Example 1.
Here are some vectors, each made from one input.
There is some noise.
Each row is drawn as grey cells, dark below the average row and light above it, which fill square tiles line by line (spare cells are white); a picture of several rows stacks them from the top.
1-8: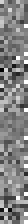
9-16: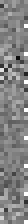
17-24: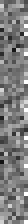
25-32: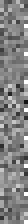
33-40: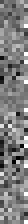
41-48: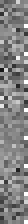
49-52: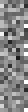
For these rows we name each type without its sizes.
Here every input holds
a point on each of two lines and a true/false value.
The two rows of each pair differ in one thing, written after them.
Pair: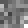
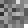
the place on one of the two lines
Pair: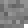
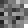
the true/false value
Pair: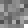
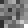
the place on one of the two lines
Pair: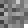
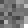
the true/false value
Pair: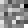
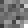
the place on one of the two lines
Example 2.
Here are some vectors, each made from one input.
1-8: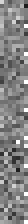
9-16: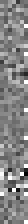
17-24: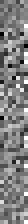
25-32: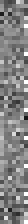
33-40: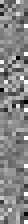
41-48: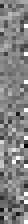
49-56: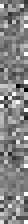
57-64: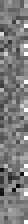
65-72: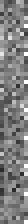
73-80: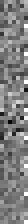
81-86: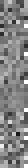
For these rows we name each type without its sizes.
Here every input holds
a list of points on a line.
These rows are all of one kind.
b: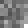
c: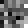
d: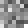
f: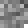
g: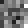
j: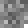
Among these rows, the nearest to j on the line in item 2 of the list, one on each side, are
c and g.
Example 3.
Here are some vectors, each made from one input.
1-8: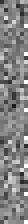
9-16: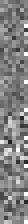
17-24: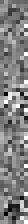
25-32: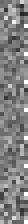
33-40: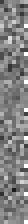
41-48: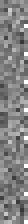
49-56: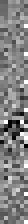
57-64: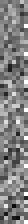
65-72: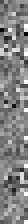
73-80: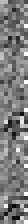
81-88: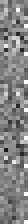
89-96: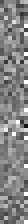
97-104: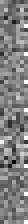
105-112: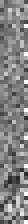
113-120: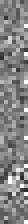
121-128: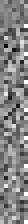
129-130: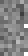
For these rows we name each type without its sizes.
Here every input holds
a list of points on a line.
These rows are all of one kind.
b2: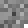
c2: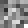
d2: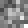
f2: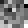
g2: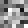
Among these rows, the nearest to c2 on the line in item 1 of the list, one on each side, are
b2 and f2.
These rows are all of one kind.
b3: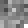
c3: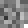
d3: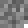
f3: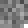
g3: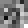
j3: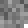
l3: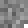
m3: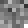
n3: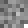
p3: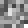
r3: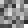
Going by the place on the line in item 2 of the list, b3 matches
c3, g3 and p3.
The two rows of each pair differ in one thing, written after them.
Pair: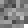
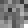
the place on the line in item 2 of the list
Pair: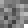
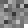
the place on the line in item 2 of the list
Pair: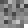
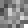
the place on the line in item 1 of the list
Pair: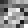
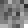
the place on the line in item 2 of the list
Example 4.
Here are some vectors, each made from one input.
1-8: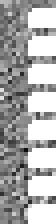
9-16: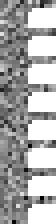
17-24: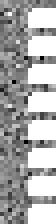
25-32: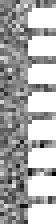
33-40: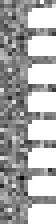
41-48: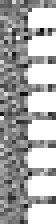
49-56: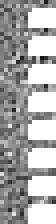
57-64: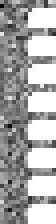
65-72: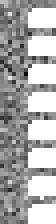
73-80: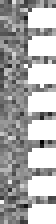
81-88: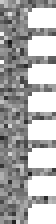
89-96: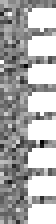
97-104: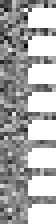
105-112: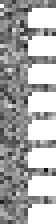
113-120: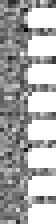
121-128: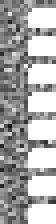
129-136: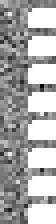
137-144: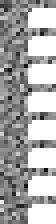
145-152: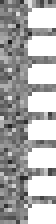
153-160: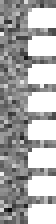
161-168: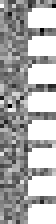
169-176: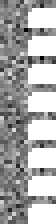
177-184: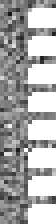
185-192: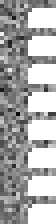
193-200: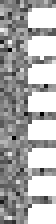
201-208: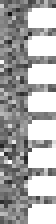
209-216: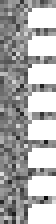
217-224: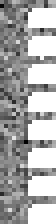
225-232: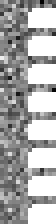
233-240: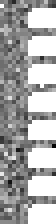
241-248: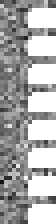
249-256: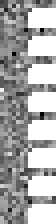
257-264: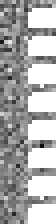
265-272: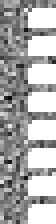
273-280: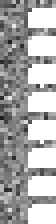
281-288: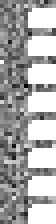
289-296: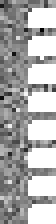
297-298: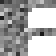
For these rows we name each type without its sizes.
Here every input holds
either a point on a circle, or a point on a line.
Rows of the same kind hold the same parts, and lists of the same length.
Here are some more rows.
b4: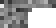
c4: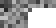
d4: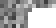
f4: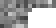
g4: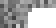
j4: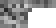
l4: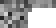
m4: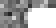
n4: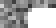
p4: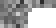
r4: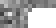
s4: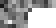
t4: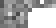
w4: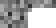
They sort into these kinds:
b4, l4, m4, n4, w4
c4, d4, f4, g4, j4, p4, r4, s4, t4

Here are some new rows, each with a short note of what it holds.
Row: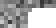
a point on a circle
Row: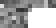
a point on a line
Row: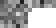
a point on a circle
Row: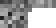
a point on a line
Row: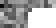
a point on a circle
